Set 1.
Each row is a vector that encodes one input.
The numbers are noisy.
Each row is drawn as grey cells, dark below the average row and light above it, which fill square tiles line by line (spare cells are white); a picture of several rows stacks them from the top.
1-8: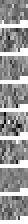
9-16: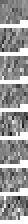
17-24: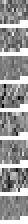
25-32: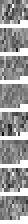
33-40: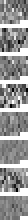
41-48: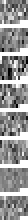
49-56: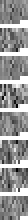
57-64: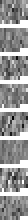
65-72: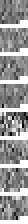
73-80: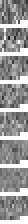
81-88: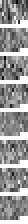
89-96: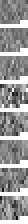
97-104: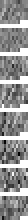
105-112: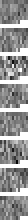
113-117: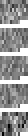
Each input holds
either a point on a 14-point circle, or a point on a 9-point line.
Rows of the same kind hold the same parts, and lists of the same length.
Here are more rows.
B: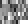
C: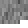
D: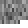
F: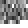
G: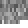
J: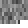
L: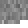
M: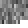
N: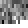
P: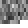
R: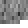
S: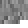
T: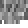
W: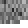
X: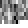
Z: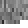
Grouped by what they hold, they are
B, C, D, J, M, N, S, W, Z
F, G, L, P, R, T, X

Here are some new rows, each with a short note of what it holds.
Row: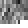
a point on a 9-point line
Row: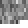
a point on a 14-point circle
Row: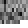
a point on a 9-point line
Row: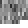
a point on a 9-point line
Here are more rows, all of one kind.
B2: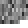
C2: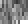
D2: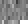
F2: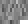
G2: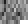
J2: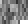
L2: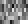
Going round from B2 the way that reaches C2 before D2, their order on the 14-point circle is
B2, G2, C2, D2, L2, F2, J2.
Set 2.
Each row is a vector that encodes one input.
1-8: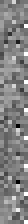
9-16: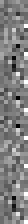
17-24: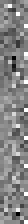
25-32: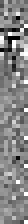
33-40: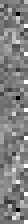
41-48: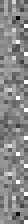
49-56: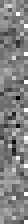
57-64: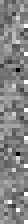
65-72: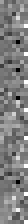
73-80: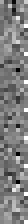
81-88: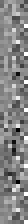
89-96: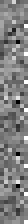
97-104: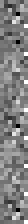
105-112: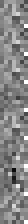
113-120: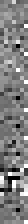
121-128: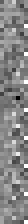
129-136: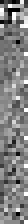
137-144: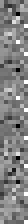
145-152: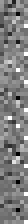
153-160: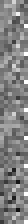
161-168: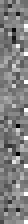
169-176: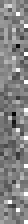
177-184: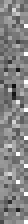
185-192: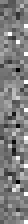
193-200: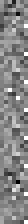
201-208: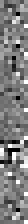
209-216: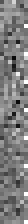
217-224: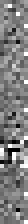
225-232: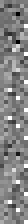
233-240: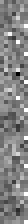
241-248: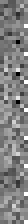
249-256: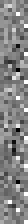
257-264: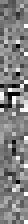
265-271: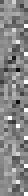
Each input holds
either a fixed value, or a node of a 9-node tree and a true/false value.
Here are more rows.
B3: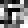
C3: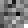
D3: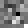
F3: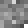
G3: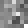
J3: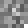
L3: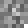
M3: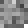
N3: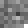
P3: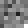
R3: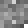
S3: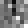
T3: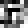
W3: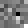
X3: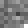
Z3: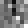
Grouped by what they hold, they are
B3, T3
C3, D3, F3, G3, J3, L3, M3, N3, P3, R3, S3, W3, X3, Z3

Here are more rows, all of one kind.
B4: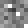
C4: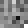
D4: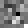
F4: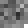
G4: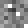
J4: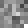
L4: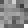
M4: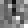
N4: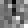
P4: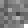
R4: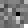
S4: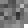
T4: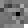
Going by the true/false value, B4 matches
C4, G4, J4 and L4.
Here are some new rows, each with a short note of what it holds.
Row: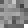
a node of a 9-node tree and a true/false value
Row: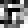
a fixed value
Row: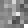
a node of a 9-node tree and a true/false value
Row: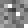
a node of a 9-node tree and a true/false value
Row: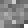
a node of a 9-node tree and a true/false value
